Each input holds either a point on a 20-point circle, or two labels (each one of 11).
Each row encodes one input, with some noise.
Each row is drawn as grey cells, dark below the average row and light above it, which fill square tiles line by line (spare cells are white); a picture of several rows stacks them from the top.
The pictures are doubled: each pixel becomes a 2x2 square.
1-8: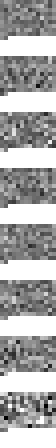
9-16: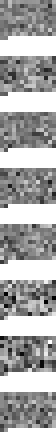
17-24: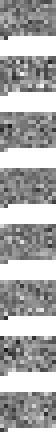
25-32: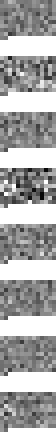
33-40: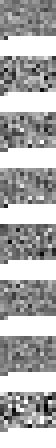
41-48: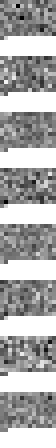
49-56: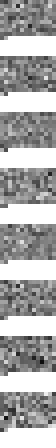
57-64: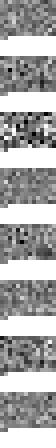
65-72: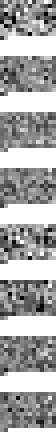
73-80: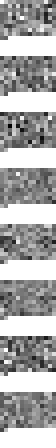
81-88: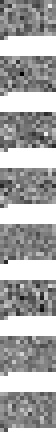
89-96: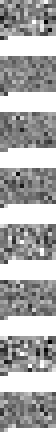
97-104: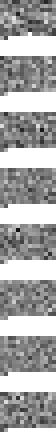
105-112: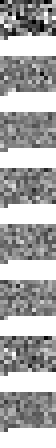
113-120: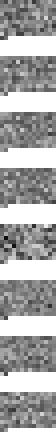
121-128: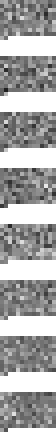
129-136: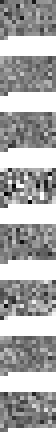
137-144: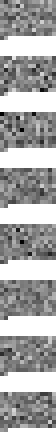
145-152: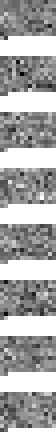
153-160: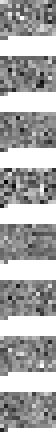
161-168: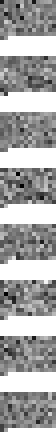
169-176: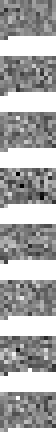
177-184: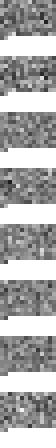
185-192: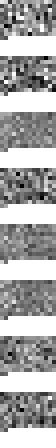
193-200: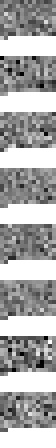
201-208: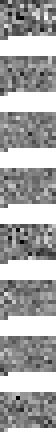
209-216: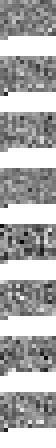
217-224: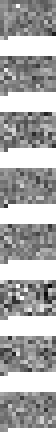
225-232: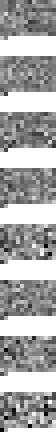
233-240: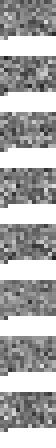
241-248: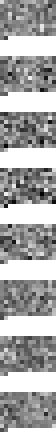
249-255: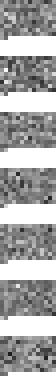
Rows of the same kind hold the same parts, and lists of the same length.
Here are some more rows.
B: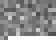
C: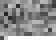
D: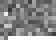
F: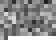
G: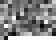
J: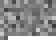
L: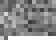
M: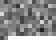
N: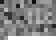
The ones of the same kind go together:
B, D, F, G, J, L
C, M, N

